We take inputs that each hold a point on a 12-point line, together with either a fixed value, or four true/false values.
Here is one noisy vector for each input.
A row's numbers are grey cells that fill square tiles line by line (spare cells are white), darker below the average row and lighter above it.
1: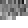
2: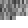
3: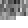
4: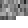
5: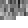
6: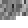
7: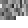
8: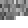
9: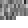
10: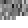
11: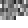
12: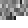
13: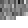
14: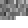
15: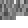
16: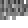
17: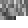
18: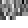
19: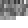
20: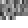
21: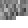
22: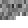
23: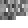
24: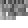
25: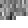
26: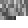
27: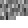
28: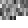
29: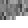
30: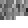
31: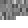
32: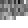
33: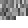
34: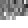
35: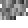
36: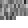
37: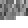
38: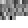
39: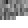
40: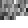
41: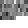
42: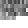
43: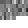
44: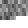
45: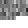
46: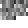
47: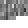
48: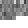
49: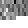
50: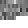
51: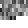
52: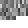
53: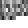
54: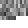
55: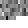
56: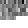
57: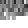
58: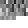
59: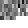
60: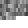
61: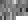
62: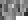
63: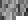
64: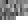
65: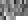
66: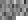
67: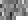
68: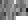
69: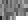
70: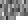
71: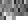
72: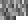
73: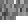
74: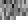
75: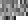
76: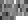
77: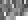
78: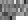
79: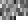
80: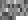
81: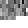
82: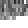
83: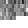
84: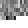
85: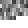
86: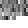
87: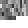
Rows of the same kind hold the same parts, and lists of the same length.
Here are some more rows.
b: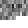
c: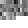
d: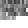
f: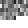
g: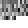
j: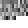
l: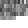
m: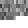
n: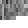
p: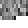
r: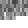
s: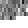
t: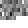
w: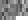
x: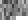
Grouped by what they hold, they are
b, c, d, l, m, n, r, s, t, w, x
f, g, j, p

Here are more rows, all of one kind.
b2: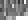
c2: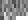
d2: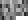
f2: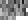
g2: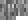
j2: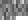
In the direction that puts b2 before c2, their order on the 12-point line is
f2, b2, c2, d2, j2, g2.
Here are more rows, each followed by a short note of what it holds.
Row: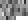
a point on a 12-point line and four true/false values
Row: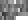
a point on a 12-point line and four true/false values
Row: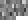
a point on a 12-point line and four true/false values
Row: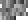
a point on a 12-point line
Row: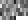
a point on a 12-point line
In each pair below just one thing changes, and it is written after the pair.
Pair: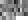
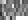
one of the four true/false values
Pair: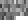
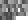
the place on the 12-point line
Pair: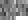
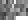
one of the four true/false values
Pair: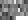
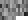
the place on the 12-point line
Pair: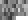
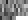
one of the four true/false values
